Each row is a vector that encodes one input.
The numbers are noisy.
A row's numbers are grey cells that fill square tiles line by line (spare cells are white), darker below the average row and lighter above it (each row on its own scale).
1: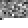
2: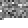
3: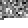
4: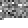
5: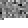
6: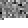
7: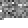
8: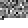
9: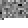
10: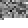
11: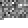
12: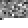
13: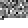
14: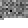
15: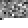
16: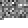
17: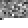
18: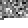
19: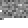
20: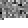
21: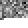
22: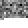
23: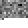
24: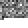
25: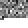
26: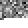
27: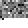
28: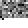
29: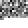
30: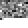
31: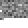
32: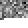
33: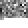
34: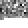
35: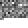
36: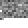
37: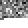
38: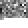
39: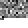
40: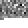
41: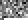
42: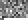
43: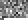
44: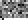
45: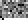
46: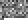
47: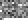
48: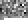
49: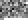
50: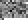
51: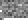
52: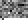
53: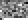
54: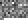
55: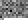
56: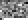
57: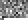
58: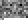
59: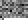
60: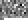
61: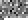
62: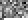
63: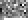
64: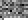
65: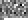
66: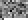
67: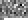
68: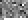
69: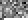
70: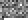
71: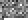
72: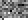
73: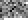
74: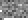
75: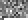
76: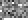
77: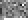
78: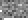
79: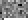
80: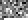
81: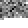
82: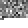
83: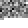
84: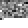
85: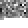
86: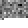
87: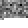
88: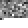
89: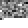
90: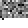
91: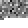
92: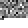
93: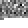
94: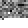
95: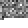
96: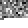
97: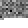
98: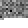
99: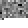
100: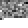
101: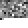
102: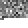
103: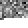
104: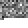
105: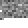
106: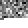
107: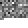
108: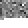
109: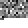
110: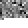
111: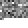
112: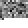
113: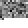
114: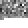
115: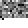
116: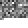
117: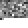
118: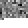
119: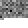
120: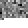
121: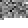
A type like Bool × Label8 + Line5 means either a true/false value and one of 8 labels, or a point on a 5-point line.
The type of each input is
Bool × Line11 + Line10.
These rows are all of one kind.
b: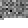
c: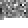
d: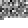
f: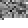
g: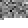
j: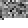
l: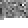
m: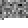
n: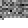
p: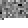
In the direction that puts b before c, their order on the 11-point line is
b, n, m, p, j, f, g, l, c, d.
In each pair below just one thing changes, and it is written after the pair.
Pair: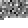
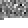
the true/false value
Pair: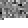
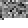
the true/false value
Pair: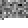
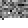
the true/false value
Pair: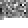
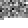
the true/false value
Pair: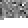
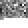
the place on the 11-point line
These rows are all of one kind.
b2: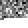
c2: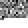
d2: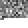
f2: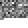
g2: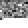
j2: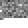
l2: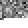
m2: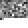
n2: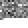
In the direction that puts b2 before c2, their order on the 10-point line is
l2, b2, d2, c2, f2, n2, j2, g2, m2.
